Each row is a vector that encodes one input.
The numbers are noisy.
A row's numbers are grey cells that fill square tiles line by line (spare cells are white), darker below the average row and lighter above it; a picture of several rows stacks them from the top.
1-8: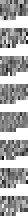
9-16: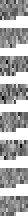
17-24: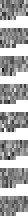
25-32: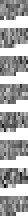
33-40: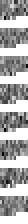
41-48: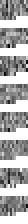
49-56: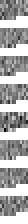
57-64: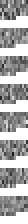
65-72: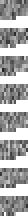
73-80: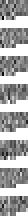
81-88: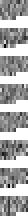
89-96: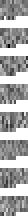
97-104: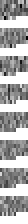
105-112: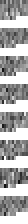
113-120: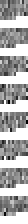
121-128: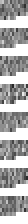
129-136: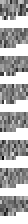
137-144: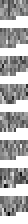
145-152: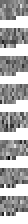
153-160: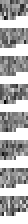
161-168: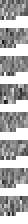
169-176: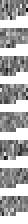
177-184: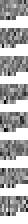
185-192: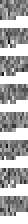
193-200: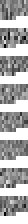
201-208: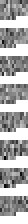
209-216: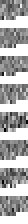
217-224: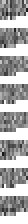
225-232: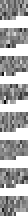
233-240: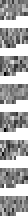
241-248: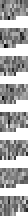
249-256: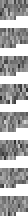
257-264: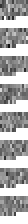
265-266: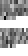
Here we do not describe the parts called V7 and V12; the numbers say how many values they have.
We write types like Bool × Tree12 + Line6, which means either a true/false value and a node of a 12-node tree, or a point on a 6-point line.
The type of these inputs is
(Bool × Bool × Bool × Bool + Tree11) × V12 + V7.
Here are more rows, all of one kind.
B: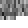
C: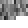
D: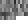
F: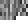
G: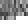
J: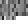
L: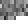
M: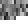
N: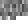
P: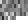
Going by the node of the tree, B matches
F and N.
